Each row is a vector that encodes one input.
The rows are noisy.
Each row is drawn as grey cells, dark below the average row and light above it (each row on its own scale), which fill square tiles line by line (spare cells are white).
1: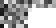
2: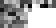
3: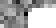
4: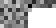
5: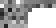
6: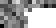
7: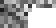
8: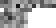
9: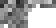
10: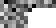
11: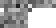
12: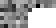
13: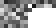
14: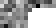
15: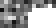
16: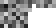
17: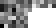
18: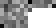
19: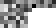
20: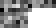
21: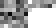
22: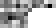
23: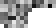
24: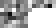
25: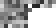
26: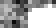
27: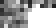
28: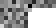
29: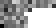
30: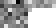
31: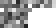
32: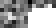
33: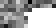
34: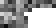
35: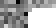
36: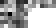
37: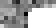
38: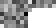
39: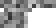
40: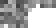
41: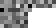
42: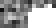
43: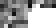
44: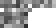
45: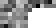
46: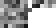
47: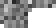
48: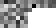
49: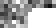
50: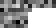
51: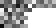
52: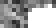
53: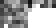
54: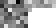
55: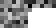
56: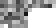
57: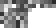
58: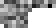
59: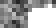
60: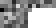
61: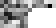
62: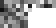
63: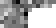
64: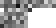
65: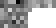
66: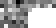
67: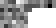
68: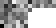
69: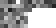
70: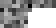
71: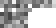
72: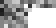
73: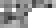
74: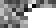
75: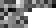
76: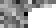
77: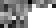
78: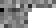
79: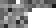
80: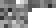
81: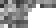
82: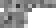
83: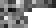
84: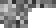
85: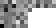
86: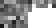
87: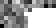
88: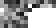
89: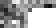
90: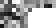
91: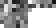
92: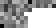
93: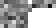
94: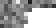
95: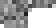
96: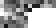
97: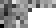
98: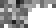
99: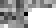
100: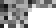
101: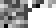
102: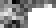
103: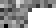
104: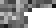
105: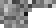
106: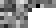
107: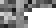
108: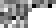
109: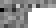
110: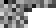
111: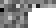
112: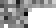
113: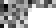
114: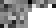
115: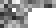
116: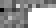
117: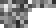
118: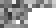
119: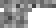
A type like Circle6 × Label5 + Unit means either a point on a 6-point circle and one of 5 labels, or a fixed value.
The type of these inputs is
Bool × Bool × Bool × Bool × Bool × Circle5 × Circle5 × Circle5.
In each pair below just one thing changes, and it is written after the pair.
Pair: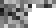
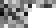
the place on one of the three 5-point circles
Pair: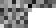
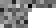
the place on one of the three 5-point circles
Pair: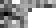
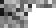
one of the five true/false values
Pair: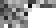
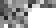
the place on one of the three 5-point circles
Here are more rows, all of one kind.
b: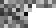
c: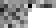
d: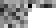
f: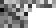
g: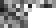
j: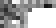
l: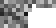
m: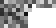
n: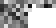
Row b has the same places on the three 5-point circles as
l and m.
